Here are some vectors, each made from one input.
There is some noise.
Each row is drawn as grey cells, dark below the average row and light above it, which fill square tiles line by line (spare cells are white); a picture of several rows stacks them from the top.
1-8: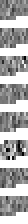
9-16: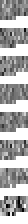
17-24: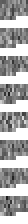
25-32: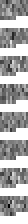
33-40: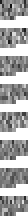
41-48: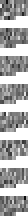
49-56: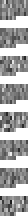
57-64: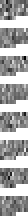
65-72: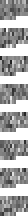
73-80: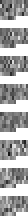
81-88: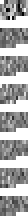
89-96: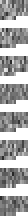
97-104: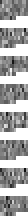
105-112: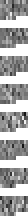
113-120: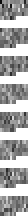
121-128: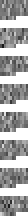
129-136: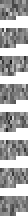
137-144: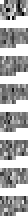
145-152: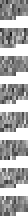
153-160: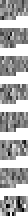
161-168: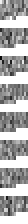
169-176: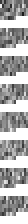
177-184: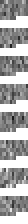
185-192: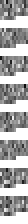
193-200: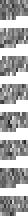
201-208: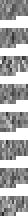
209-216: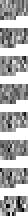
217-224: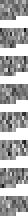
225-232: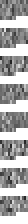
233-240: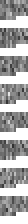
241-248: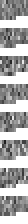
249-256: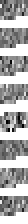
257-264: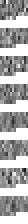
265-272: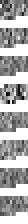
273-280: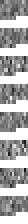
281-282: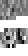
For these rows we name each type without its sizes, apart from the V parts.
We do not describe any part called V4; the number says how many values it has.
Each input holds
a list of items, each either a label and a value of V4, or a point on a line.
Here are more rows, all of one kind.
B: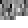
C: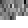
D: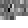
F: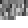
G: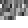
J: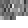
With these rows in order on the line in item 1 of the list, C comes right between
B and J.
